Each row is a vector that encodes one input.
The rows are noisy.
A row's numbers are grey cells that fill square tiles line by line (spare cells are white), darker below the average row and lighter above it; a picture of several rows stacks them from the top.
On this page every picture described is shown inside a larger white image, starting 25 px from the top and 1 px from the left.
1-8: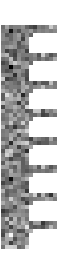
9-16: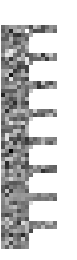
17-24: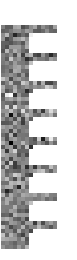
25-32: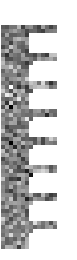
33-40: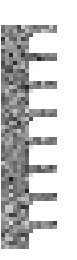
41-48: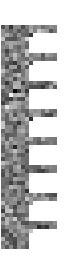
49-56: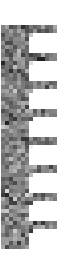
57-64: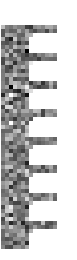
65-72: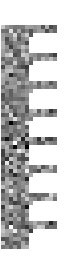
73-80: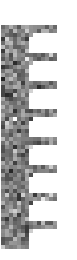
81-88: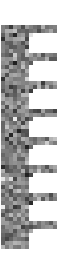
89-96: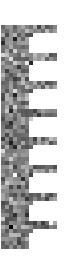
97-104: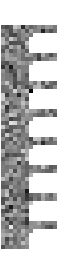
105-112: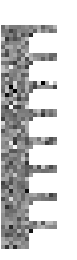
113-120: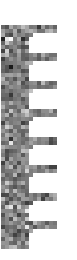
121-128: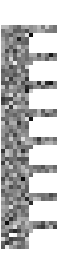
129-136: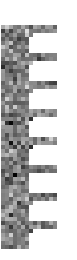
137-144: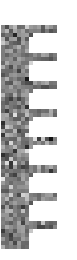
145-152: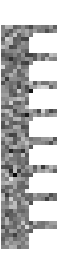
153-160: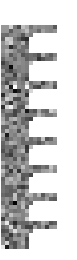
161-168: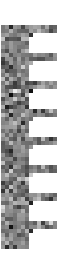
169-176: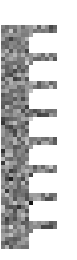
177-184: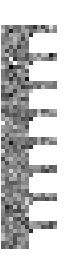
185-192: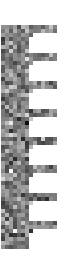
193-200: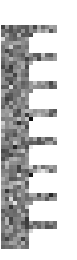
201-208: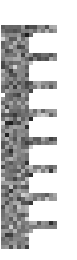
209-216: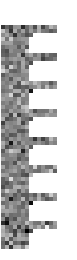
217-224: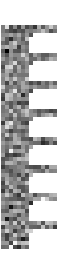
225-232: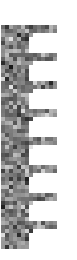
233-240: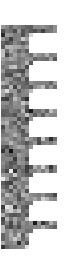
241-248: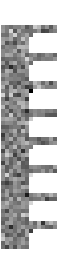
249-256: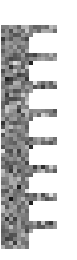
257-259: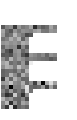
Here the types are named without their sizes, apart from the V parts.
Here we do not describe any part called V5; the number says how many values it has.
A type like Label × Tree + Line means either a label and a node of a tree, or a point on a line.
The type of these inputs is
Circle × Line × (Line + V5).
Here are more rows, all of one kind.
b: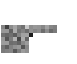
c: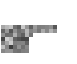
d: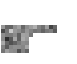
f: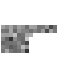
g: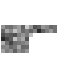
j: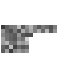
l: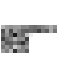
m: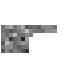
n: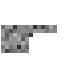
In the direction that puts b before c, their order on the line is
g, l, f, d, b, j, n, m, c.
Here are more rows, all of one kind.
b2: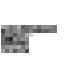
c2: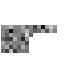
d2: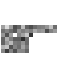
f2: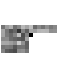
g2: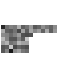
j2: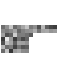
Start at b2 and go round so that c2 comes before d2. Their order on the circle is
b2, j2, f2, c2, d2, g2.
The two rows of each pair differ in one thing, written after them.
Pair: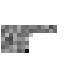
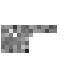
the place on the circle
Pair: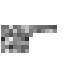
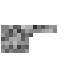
the place on the line
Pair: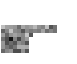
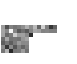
the value of V5
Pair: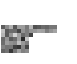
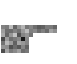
the place on the line
